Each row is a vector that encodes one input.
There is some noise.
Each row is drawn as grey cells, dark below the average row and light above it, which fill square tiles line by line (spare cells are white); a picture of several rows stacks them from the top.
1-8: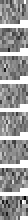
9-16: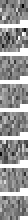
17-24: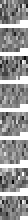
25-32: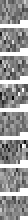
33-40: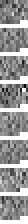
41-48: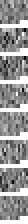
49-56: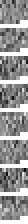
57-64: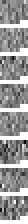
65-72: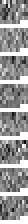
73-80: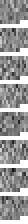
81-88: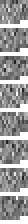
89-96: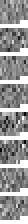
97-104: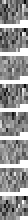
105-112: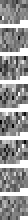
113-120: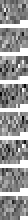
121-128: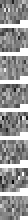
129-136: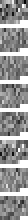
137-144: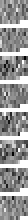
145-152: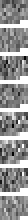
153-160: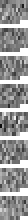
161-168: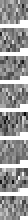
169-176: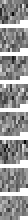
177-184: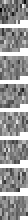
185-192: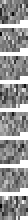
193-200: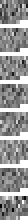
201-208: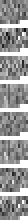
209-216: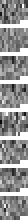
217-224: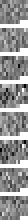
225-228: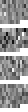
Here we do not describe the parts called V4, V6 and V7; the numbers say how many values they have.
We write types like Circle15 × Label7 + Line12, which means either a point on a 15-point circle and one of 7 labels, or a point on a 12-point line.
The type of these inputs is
(Bool × Label5 + (Tree8 + V7) × V6) × V4.
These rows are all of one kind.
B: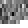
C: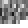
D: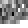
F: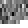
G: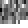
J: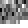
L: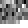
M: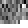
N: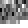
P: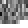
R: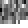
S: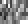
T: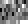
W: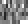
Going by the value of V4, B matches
F, M and P.
